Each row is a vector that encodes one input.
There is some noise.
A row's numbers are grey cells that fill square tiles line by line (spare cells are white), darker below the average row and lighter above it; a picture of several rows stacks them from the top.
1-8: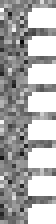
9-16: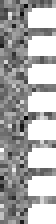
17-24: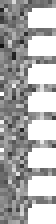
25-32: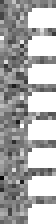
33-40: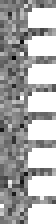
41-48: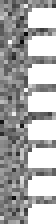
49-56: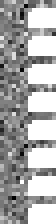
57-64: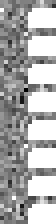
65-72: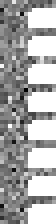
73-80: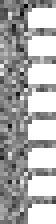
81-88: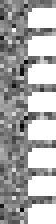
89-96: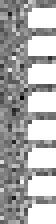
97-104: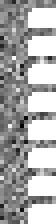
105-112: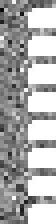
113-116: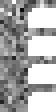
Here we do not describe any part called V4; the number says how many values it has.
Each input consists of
a node of a 7-node tree, together with either a node of an 8-node tree, or a value of V4.
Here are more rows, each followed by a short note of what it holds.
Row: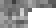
a node of a 7-node tree and a node of an 8-node tree
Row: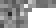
a node of a 7-node tree and a node of an 8-node tree
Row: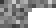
a node of a 7-node tree and a value of V4
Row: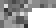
a node of a 7-node tree and a node of an 8-node tree
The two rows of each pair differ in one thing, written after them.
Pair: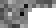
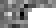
the node of the tree
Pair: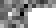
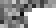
the value of V4
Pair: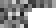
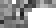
the node of the tree
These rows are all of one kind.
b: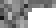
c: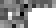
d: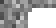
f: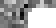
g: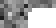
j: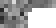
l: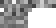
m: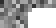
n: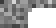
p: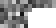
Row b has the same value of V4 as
c, f and g.
